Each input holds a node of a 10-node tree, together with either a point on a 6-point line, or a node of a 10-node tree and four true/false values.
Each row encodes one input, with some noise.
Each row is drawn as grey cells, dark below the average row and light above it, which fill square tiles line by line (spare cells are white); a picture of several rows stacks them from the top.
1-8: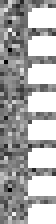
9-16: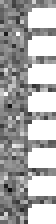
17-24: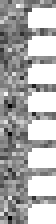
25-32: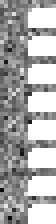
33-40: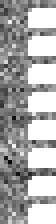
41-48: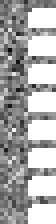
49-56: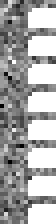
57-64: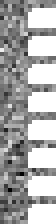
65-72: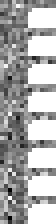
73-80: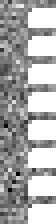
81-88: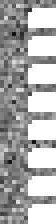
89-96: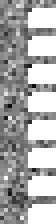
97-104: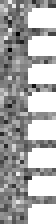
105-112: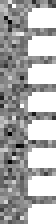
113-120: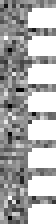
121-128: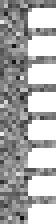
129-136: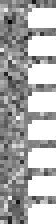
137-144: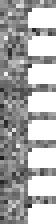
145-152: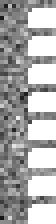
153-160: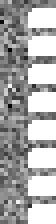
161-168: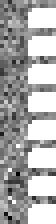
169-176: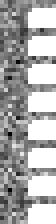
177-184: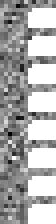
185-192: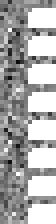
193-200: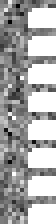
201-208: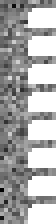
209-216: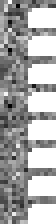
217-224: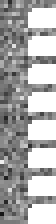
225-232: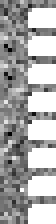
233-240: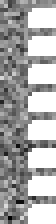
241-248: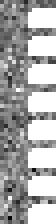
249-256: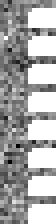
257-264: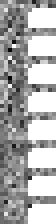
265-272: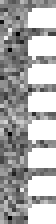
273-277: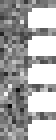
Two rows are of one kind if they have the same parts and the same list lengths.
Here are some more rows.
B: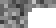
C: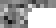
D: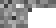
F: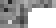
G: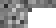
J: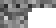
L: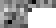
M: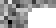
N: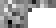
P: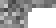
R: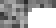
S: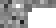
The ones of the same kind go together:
B, D, F, G, J, P, R, S
C, L, M, N

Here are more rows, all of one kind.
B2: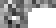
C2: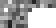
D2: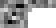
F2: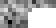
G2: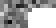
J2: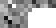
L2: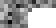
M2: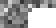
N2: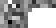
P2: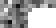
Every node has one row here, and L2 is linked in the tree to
P2.
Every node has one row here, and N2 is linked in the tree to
B2.
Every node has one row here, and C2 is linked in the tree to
F2.
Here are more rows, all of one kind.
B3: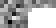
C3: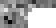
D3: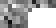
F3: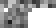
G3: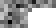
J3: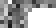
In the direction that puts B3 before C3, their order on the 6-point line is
F3, J3, D3, B3, C3, G3.
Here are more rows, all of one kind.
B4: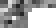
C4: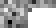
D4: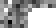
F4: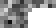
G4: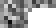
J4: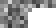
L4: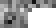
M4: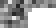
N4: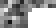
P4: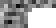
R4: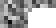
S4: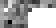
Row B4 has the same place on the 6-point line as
D4, F4, N4 and S4.
